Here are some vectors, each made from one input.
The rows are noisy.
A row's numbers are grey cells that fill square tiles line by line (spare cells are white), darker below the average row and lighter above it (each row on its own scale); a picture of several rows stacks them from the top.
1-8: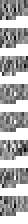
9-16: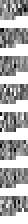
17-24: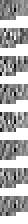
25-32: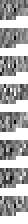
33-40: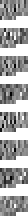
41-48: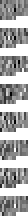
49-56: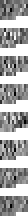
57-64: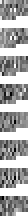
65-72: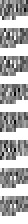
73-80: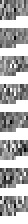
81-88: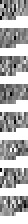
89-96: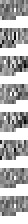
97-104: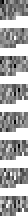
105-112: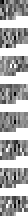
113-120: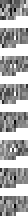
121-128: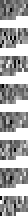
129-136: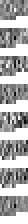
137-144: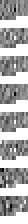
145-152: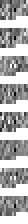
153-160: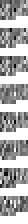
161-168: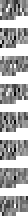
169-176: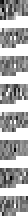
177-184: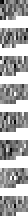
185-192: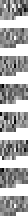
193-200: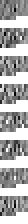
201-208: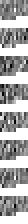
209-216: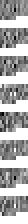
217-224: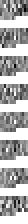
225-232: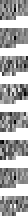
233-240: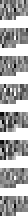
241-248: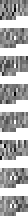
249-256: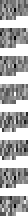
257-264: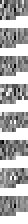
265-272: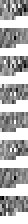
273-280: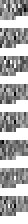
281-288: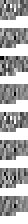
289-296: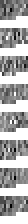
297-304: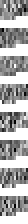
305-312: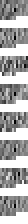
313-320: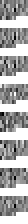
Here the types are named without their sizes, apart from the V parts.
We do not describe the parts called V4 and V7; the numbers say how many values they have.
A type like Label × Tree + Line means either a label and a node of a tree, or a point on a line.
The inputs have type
Bool × Bool × Bool + (Line × V7 + V4) × Tree.
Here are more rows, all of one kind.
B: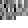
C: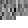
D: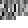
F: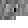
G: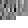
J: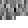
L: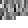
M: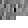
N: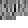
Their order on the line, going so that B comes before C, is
F, J, M, L, B, G, C, N, D.
